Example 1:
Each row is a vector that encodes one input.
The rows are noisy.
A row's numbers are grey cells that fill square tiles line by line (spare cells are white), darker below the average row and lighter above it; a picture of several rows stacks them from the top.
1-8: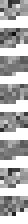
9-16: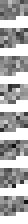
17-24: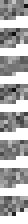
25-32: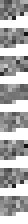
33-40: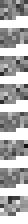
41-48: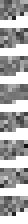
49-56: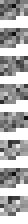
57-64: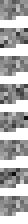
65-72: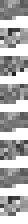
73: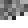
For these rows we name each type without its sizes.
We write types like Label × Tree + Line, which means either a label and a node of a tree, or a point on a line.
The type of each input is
Tree.
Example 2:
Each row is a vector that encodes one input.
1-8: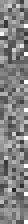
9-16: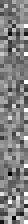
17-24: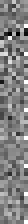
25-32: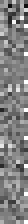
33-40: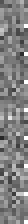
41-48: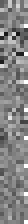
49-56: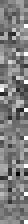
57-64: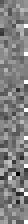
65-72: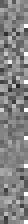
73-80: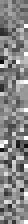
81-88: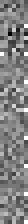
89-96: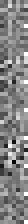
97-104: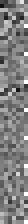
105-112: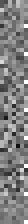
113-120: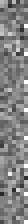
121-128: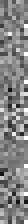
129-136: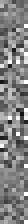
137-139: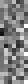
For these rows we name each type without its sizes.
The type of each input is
Tree.
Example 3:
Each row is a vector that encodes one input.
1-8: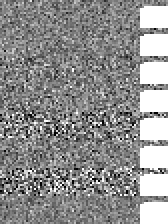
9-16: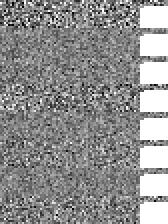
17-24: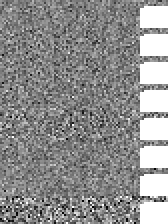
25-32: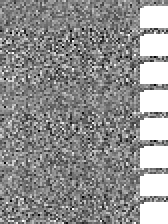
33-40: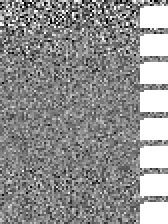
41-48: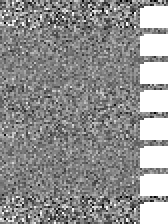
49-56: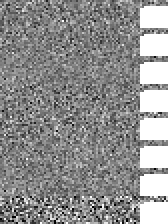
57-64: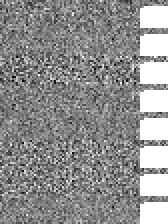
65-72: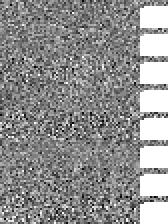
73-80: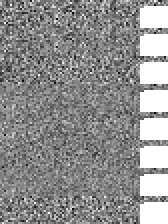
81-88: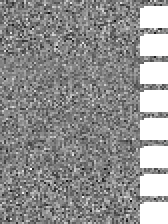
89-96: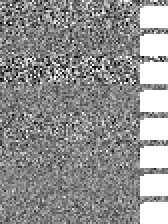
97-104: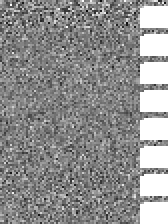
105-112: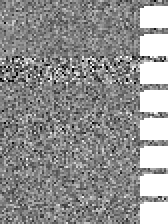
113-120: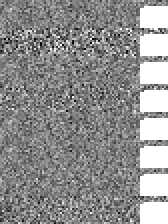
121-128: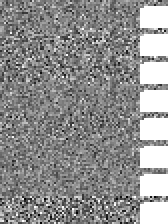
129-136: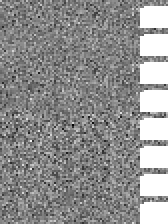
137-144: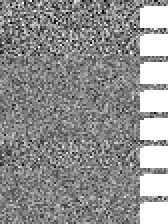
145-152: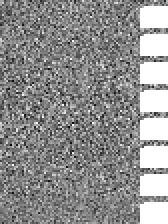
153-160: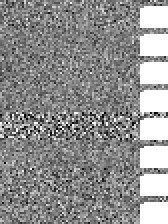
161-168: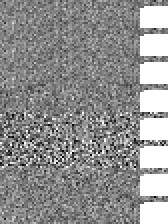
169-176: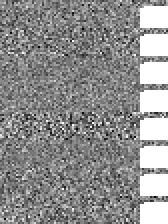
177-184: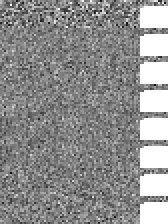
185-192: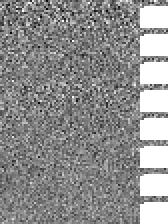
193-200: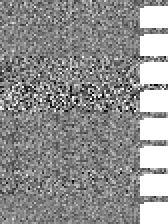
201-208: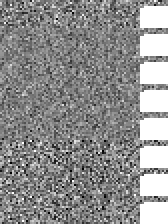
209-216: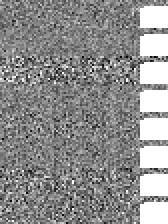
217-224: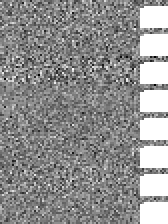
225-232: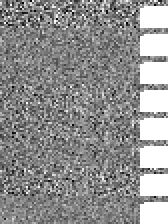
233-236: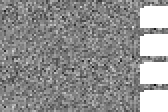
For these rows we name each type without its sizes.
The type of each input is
Circle.
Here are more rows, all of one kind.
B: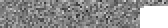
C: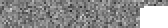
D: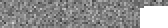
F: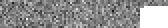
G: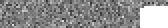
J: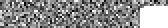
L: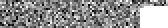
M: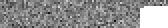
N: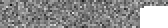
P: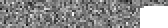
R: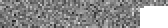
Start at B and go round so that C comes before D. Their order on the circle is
B, C, M, F, D, P, R, L, N, G, J.
